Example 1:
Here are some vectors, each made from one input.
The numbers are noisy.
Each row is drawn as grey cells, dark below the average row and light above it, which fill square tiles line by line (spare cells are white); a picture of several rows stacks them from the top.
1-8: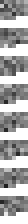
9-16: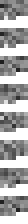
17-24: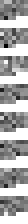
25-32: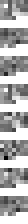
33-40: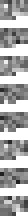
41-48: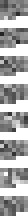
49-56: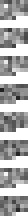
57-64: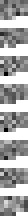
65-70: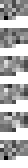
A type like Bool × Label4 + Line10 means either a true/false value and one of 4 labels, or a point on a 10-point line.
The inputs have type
Bool × Bool × Bool + Line6.
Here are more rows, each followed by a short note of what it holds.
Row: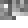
a point on a 6-point line
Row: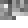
a point on a 6-point line
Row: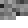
three true/false values
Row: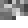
a point on a 6-point line
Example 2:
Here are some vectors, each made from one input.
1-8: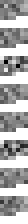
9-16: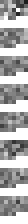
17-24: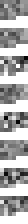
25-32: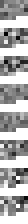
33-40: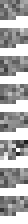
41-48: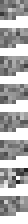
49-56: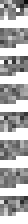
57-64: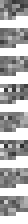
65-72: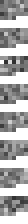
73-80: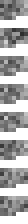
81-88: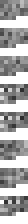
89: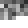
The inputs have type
Line12 + Tree8.
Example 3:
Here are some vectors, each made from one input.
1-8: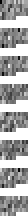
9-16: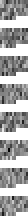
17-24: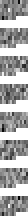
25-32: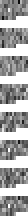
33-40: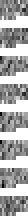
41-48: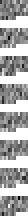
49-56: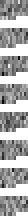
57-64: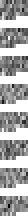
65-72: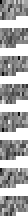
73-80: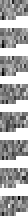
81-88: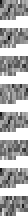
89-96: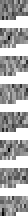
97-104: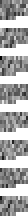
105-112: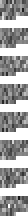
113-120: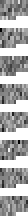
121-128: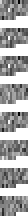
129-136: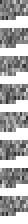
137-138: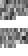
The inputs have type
Bool × Circle11.
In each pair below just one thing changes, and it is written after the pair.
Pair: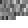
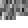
the place on the 11-point circle
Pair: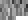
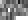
the true/false value
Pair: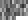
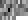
the true/false value
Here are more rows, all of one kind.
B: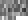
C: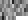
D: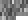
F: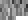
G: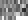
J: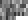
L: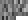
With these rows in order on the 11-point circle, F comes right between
C and G.
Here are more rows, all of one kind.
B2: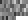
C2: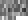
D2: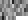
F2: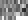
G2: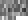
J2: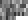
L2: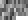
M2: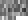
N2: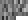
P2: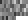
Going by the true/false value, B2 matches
J2, L2, N2 and P2.
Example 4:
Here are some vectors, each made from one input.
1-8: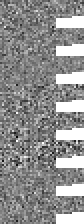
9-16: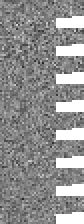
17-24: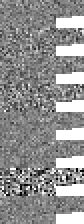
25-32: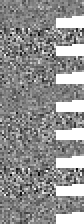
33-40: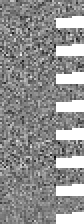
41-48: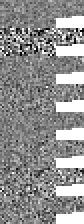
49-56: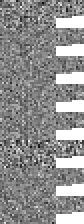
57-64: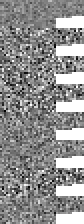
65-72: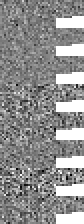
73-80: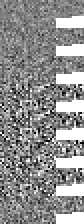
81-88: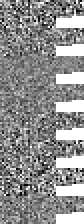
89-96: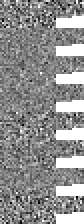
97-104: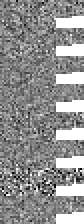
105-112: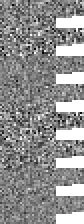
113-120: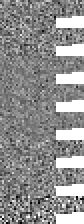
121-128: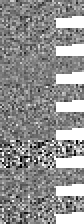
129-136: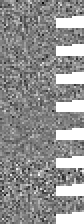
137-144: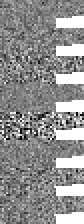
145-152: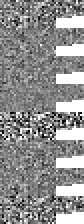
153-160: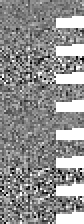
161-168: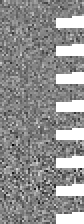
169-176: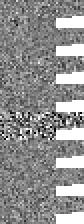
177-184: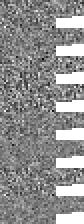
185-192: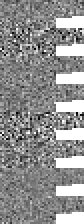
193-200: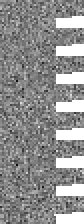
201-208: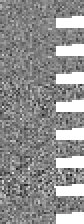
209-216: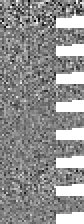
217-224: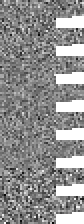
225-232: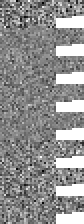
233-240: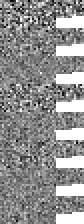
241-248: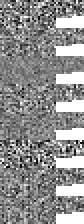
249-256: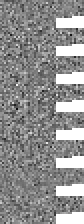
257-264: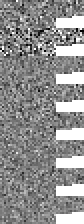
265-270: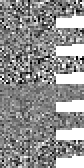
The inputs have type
Line13 + Line17.
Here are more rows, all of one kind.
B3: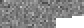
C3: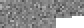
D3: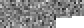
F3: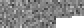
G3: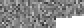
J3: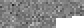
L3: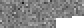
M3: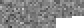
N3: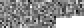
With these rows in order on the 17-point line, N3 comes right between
F3 and M3.
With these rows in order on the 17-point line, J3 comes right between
G3 and L3.
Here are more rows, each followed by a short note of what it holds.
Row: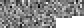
a point on a 13-point line
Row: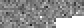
a point on a 13-point line
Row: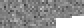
a point on a 17-point line
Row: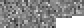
a point on a 13-point line
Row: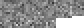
a point on a 13-point line
